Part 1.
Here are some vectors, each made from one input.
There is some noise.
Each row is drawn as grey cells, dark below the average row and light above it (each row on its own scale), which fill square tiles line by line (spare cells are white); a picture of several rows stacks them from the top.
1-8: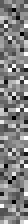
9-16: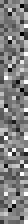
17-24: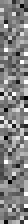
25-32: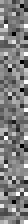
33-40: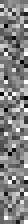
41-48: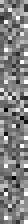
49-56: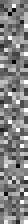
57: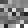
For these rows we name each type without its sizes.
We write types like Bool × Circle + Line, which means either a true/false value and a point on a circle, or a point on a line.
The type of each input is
Bool × Bool × Bool + Line.
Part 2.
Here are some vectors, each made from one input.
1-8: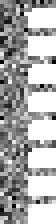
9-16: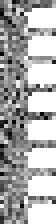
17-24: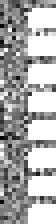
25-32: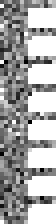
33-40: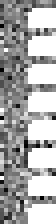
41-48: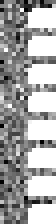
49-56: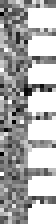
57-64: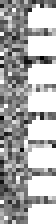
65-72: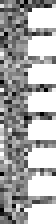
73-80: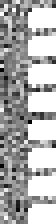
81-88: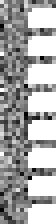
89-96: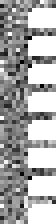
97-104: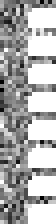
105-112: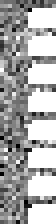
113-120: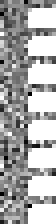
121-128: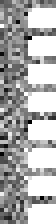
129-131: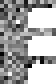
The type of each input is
Circle8 × Label8.
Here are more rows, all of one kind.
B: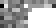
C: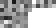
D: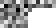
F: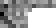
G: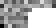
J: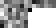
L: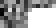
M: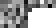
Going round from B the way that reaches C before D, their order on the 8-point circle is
B, F, L, C, D, M, J, G.
